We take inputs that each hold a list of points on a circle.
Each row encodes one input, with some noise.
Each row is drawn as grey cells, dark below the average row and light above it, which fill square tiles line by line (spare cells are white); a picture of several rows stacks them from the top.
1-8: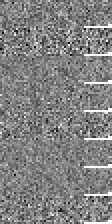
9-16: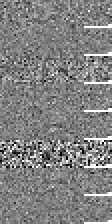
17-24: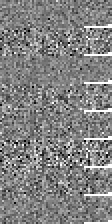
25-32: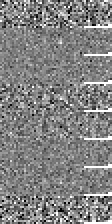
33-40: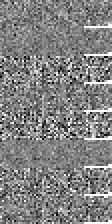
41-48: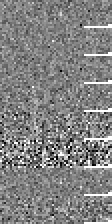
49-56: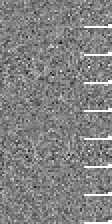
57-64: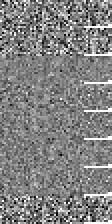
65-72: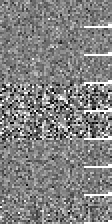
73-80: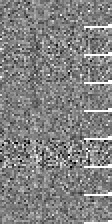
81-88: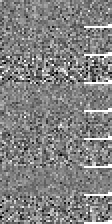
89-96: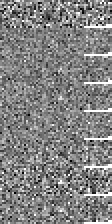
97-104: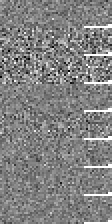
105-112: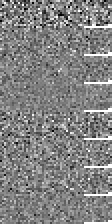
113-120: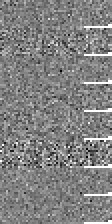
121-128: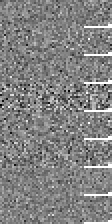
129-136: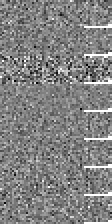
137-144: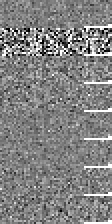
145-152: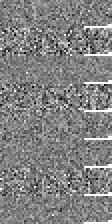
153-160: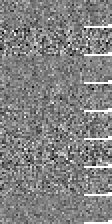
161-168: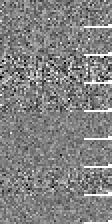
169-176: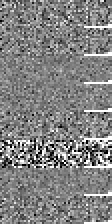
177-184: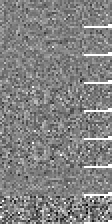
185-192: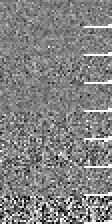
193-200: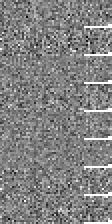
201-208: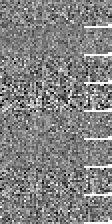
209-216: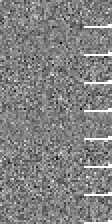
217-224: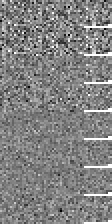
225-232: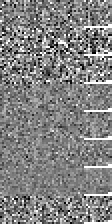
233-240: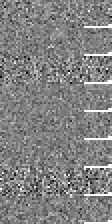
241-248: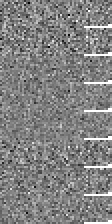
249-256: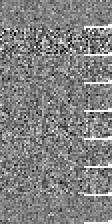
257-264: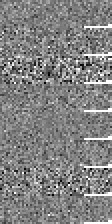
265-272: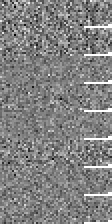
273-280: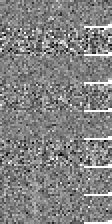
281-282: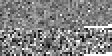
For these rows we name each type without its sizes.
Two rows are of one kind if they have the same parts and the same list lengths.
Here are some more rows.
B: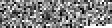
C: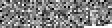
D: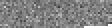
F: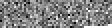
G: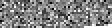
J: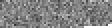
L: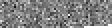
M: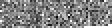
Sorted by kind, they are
B
C, D, G, J
F
L, M

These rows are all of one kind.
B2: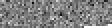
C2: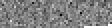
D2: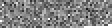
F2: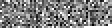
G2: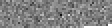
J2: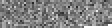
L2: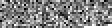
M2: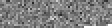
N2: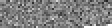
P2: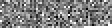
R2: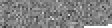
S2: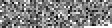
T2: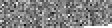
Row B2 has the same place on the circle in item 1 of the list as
M2 and R2.
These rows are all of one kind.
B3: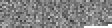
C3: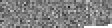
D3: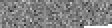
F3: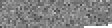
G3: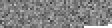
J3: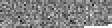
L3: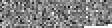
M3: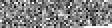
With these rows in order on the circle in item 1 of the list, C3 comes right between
J3 and L3.
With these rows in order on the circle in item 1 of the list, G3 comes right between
D3 and F3.
